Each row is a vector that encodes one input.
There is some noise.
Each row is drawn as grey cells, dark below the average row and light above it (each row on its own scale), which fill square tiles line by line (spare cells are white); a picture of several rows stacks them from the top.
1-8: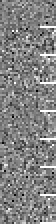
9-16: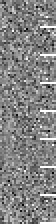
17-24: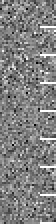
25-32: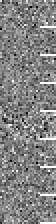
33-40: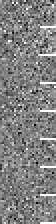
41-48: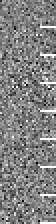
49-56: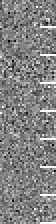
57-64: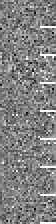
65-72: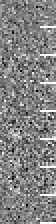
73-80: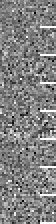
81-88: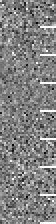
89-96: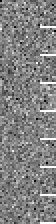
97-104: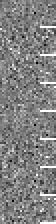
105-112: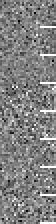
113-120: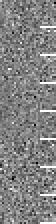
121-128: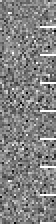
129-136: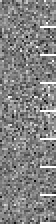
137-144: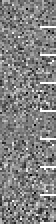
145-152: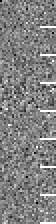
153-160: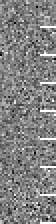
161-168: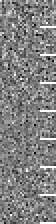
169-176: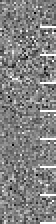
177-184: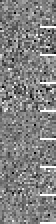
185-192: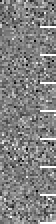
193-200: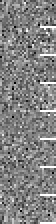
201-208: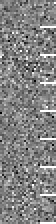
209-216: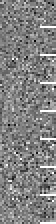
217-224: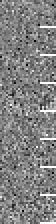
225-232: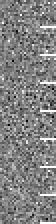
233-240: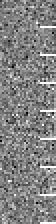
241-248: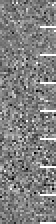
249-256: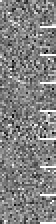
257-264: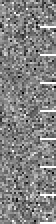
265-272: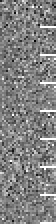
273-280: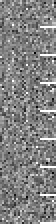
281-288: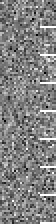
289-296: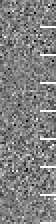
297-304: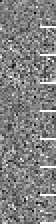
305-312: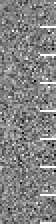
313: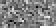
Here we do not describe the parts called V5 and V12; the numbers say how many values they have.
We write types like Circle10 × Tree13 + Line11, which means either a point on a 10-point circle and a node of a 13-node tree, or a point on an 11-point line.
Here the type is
(Bool × Bool × Bool + Line6) × Line7 × V5 × V12.
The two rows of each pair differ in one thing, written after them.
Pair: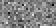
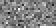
the place on the 7-point line
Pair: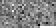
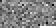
the value of V12
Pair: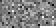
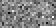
the value of V5
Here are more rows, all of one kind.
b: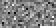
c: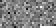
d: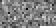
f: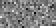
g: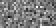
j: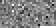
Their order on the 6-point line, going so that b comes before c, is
j, b, d, c, g, f.
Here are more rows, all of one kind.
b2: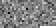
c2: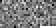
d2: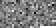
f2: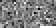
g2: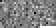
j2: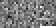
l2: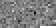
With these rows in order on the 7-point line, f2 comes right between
c2 and j2.
